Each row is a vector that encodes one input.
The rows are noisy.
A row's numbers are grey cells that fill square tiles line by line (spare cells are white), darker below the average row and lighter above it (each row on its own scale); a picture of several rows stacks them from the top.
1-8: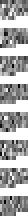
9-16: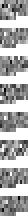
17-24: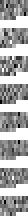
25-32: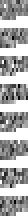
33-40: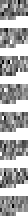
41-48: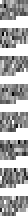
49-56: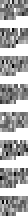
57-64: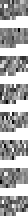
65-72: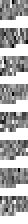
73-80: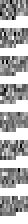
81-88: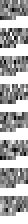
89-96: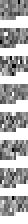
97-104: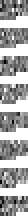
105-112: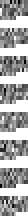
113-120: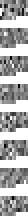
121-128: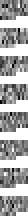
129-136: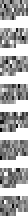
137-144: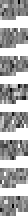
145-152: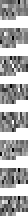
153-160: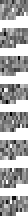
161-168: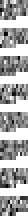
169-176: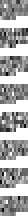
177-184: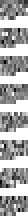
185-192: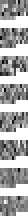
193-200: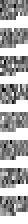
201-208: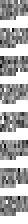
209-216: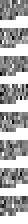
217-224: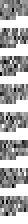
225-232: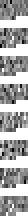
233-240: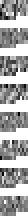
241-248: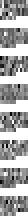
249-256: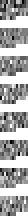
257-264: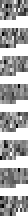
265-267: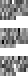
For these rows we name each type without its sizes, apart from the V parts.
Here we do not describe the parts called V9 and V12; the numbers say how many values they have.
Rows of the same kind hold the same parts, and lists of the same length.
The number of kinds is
2.
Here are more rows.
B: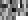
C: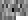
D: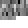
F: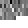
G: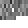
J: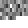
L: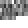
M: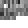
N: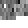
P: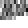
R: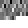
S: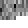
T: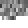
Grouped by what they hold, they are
B, C, M, N, S
D, F, G, J, L, P, R, T

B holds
a point on a line, a value of V9 and a value of V12.
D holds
a node of a tree, a value of V9 and a value of V12.
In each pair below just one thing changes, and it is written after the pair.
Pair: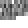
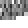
the node of the tree
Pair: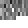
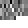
the value of V12
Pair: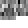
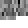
the value of V12
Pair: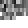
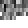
the node of the tree
